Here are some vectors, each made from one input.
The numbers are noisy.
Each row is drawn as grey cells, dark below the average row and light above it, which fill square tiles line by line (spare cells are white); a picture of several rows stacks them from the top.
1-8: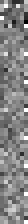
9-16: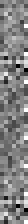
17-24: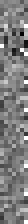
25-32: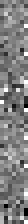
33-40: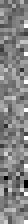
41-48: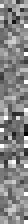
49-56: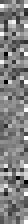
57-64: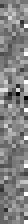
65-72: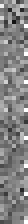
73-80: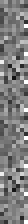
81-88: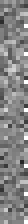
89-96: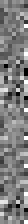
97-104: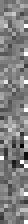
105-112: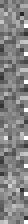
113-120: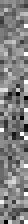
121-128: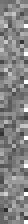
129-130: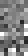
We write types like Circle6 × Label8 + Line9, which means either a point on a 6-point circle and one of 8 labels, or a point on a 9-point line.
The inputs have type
Bool × Bool × Bool × Bool + Label8.
